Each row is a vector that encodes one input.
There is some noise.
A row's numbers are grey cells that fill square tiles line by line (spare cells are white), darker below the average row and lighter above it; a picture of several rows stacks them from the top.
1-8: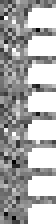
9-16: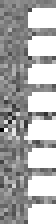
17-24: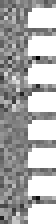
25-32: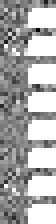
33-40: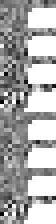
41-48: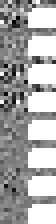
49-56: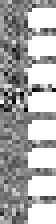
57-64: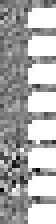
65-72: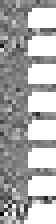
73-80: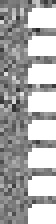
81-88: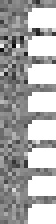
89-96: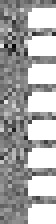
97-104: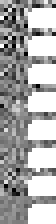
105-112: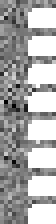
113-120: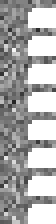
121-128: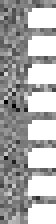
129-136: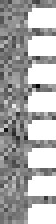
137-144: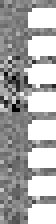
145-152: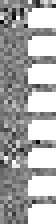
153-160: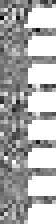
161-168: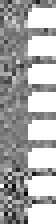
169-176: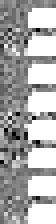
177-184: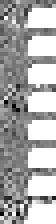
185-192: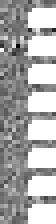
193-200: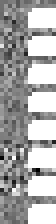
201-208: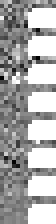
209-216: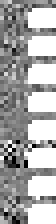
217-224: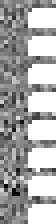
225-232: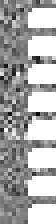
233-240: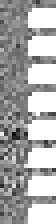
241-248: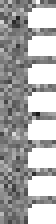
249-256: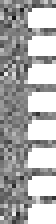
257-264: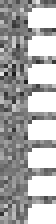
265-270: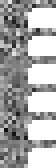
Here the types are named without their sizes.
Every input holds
either a fixed value, or two labels, or a node of a tree.
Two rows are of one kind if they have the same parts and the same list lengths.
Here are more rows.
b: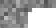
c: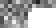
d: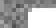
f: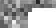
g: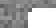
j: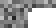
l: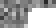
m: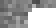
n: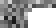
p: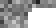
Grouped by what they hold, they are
b, f, g, j
c, d, m, p
l, n

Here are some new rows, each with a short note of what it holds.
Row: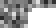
a fixed value
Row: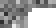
a fixed value
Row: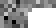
a node of a tree
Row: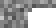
two labels
